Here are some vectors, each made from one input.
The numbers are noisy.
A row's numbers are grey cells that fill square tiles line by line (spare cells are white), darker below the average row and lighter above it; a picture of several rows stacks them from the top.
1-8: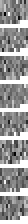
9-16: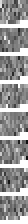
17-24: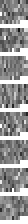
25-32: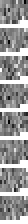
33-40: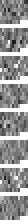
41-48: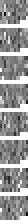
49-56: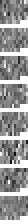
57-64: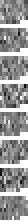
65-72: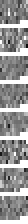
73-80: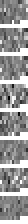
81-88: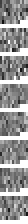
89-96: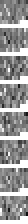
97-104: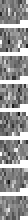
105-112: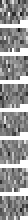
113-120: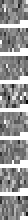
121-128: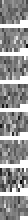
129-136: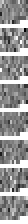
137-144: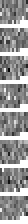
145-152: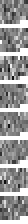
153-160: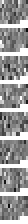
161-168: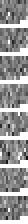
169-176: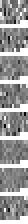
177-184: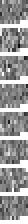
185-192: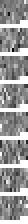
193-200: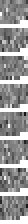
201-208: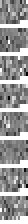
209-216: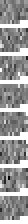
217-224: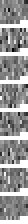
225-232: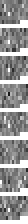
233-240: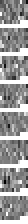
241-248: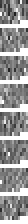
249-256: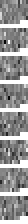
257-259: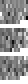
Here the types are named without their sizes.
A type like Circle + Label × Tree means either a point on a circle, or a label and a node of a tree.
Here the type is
(Bool × Circle + Unit) × Line.
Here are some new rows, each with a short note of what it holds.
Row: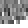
a point on a line
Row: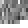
a point on a line
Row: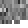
a point on a circle, a point on a line and a true/false value
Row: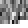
a point on a line
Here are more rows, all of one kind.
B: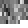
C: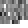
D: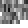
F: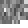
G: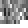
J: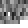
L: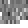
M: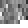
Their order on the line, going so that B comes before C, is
B, G, L, F, M, C, J, D.
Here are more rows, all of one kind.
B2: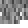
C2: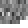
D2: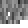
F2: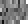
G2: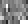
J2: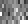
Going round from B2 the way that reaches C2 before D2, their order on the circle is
B2, J2, C2, D2, G2, F2.
